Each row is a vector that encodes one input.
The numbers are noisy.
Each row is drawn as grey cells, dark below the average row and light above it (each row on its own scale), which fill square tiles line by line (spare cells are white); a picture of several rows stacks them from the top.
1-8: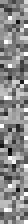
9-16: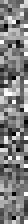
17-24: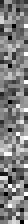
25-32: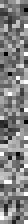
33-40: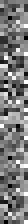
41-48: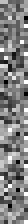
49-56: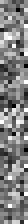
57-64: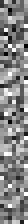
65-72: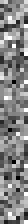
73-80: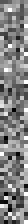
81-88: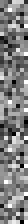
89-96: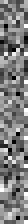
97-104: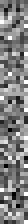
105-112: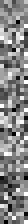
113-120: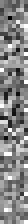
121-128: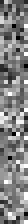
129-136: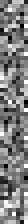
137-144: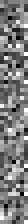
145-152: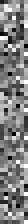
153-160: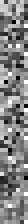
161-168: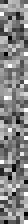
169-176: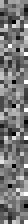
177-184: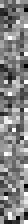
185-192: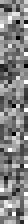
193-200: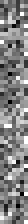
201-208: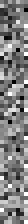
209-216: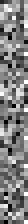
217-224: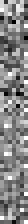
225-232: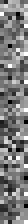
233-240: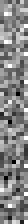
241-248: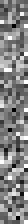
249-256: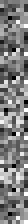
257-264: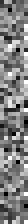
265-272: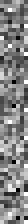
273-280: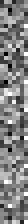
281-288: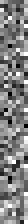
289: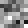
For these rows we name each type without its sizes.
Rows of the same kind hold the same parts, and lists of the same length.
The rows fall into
3 kinds.
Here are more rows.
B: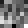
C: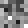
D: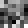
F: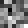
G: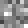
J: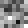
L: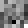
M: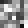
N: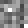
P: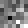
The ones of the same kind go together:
B
C, F, J
D, G, L, M, N, P

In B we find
a label.
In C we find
a label and three true/false values.
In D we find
a node of a tree.
